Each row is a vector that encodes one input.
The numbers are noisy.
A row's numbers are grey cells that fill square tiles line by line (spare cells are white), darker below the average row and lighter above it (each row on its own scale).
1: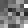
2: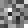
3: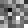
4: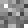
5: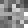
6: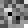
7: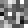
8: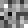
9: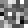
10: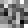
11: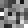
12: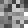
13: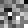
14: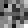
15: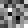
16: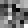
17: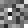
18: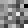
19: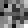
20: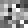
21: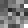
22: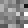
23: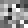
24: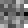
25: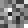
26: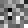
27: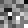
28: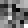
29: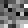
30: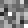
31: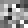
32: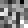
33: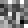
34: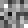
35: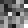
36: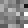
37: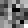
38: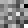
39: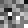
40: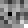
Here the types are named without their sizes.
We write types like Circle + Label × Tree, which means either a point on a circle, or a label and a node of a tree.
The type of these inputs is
Bool × Bool × Bool × Line × Line.
